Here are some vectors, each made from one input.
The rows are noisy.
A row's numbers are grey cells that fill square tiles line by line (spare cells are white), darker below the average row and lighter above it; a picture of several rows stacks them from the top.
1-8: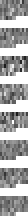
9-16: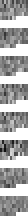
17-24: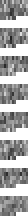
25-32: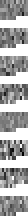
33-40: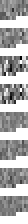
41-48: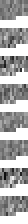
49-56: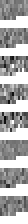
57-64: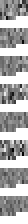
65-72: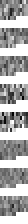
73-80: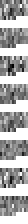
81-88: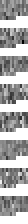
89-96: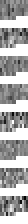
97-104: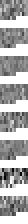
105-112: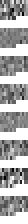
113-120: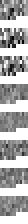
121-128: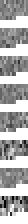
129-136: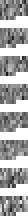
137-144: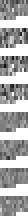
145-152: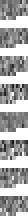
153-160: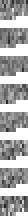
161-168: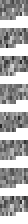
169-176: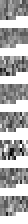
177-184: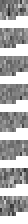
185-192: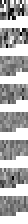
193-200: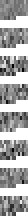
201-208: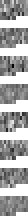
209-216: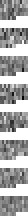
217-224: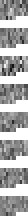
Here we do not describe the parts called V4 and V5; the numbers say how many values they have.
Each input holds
one of 6 labels and a value of V5, together with either a point on a 9-point circle and a true/false value, or a value of V4.
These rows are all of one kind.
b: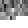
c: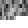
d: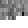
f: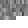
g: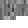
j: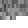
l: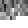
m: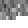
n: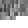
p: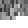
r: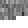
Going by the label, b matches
g and j.
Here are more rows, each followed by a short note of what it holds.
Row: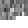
a point on a 9-point circle, one of 6 labels, a true/false value and a value of V5
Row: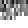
a point on a 9-point circle, one of 6 labels, a true/false value and a value of V5
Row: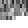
a point on a 9-point circle, one of 6 labels, a true/false value and a value of V5
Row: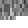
one of 6 labels, a value of V4 and a value of V5
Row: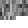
one of 6 labels, a value of V4 and a value of V5
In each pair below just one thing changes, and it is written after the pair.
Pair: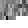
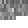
the place on the 9-point circle
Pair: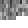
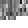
the place on the 9-point circle
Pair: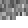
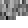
the true/false value
